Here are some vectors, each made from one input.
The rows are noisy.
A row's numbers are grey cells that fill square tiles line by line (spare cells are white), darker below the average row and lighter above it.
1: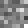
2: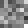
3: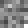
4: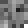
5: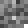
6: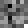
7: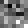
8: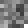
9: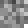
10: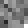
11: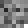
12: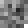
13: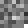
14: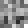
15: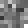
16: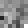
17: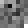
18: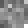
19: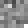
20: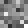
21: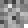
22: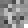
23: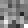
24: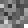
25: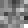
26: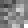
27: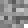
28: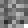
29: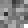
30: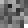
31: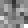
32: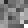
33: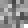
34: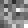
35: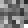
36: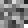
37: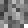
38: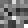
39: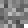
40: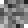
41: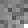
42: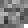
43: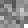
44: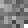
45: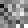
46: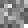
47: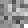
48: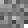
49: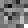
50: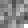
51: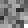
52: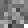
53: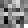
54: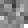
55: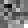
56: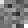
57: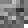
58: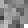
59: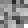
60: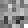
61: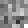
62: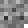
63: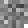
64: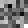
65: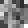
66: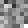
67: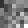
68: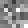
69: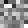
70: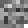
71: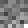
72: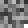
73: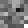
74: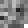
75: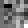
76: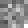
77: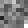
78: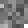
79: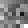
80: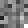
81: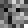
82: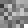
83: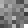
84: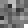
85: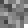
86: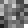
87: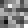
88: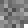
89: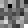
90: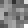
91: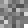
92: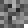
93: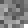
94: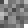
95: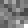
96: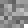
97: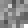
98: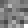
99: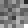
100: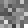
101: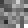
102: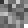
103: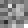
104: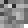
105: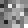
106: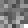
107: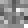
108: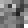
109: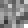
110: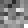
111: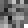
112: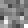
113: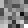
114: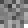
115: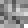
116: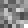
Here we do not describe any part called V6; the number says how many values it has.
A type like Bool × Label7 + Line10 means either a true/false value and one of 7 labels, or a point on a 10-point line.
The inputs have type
Bool × (Line10 + V6).
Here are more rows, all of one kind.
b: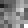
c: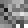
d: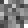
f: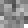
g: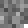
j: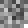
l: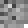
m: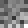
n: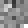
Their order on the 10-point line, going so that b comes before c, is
b, j, m, l, n, g, f, d, c.
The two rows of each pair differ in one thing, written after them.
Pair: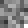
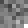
the place on the 10-point line
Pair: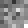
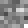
the place on the 10-point line
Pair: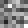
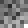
the place on the 10-point line
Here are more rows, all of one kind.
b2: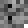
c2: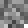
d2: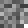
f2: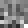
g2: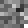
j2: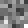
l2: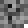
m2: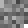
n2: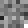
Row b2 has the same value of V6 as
d2, g2 and l2.
